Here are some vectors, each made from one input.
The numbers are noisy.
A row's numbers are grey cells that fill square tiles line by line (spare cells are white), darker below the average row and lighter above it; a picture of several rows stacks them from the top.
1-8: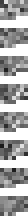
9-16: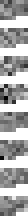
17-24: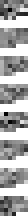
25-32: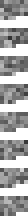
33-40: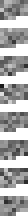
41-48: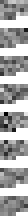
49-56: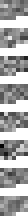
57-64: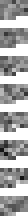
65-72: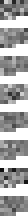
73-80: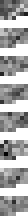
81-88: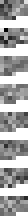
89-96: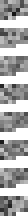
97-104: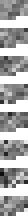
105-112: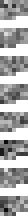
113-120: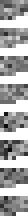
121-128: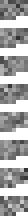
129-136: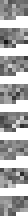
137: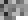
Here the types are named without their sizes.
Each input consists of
a point on a line, together with either a point on a line, or four true/false values.
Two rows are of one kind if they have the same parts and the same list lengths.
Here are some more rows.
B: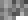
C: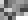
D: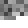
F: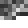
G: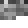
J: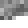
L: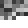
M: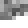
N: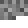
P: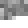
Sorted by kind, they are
B, C, G, J, M, N, P
D, F, L

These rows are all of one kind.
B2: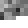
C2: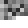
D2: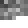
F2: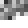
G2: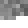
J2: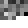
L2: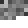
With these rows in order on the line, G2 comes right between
J2 and L2.
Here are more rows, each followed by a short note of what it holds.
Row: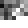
a point on each of two lines
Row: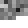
a point on a line and four true/false values
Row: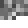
a point on each of two lines
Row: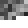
a point on each of two lines
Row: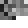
a point on each of two lines
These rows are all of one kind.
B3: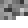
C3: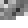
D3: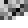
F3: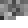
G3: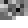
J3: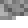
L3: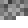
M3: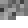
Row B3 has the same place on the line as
C3 and G3.
